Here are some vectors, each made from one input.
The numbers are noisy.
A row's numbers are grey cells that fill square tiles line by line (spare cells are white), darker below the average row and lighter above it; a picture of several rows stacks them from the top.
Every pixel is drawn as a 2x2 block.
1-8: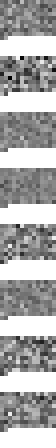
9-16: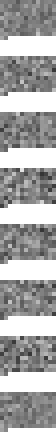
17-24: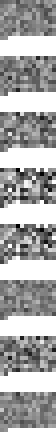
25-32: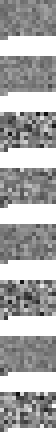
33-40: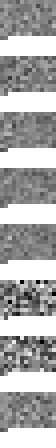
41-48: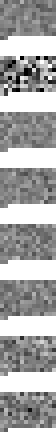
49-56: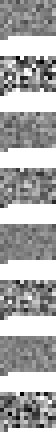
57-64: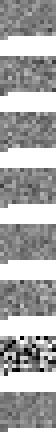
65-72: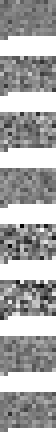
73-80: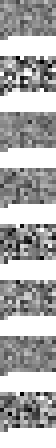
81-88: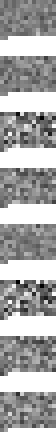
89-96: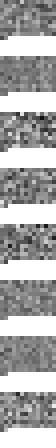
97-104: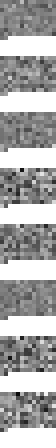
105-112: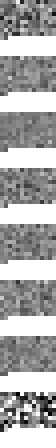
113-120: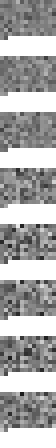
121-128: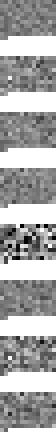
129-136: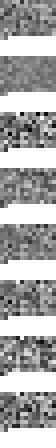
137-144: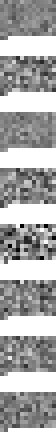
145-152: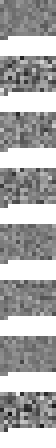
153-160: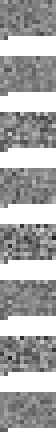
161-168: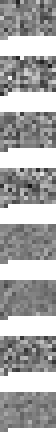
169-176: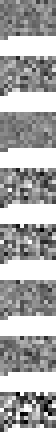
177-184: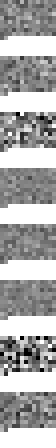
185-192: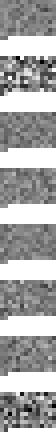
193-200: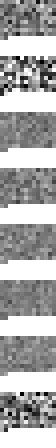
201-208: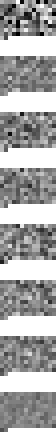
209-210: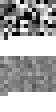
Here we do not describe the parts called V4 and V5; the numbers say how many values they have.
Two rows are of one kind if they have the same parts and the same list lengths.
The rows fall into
2 kinds.
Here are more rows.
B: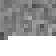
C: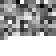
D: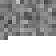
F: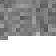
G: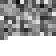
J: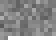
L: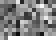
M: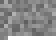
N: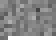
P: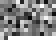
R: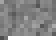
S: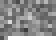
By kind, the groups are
B, D, F, G, L, N, R, S
C, J, M, P

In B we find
one of 7 labels, a node of a 7-node tree, four true/false values and a value of V4.
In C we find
one of 7 labels, four true/false values, a value of V4 and a value of V5.
